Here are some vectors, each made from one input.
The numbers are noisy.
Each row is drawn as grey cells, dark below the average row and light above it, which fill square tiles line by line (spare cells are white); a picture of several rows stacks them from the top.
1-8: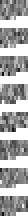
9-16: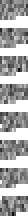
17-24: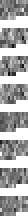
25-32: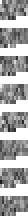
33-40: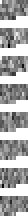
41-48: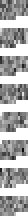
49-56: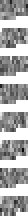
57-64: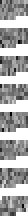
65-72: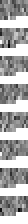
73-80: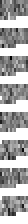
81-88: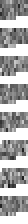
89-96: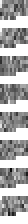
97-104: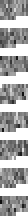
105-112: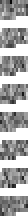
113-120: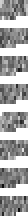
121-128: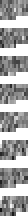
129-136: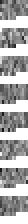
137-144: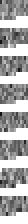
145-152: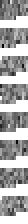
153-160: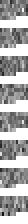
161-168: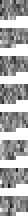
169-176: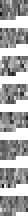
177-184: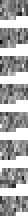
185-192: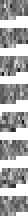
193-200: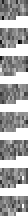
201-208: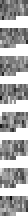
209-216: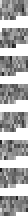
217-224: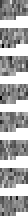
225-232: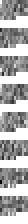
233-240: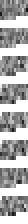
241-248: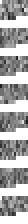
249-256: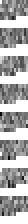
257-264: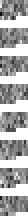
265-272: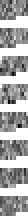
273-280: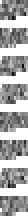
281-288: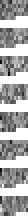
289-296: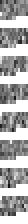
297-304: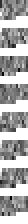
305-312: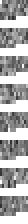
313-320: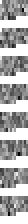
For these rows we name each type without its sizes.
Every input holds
three true/false values, together with a list of points on a line.
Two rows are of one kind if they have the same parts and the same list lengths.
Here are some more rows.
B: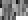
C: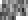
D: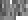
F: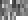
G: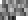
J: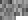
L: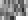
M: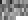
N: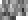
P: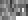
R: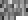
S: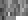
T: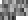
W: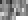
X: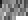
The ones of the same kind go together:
B, D, F, R, S, X
C, G, L, N, T
J, M, P, W

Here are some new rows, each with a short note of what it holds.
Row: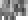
three true/false values, together with the empty list
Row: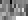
three true/false values, together with a list of one item
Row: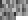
three true/false values, together with a list of two items
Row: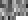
three true/false values, together with a list of one item
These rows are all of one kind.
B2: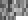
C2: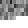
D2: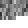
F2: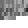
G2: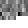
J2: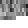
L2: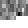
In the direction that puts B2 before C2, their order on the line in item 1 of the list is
D2, B2, J2, C2, F2, L2, G2.
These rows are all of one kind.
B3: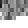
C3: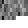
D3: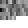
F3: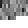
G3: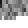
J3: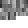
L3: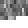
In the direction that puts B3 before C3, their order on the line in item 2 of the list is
L3, G3, J3, B3, D3, F3, C3.
